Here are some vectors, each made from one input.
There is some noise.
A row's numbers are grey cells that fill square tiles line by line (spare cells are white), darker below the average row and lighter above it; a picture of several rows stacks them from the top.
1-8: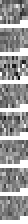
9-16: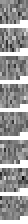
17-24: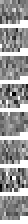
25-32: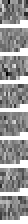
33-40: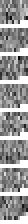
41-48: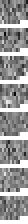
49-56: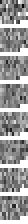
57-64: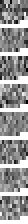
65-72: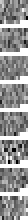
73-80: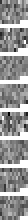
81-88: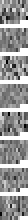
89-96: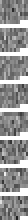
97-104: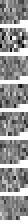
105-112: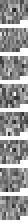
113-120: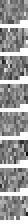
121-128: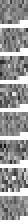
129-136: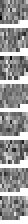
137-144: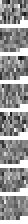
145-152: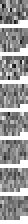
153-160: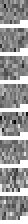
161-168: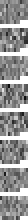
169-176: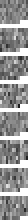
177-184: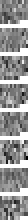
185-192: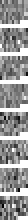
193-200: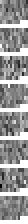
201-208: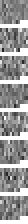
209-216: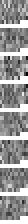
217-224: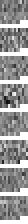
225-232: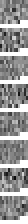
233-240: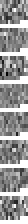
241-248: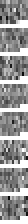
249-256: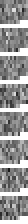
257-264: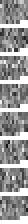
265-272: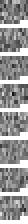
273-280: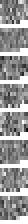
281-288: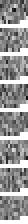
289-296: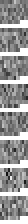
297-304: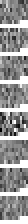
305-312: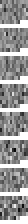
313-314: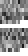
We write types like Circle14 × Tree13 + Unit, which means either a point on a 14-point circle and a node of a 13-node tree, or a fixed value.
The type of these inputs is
(Circle6 + Label10) × Label10.
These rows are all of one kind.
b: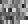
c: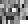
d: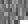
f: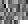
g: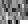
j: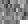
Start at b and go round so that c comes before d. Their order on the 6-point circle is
b, c, d, f, g, j.
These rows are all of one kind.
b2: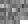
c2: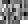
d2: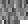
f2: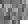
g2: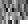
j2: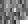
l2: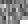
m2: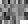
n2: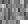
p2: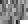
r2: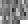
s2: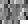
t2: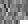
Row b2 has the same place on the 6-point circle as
j2 and s2.
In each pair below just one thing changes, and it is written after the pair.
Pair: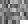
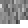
the place on the 6-point circle
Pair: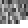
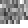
the place on the 6-point circle
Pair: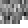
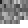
the label
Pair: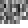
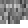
the label
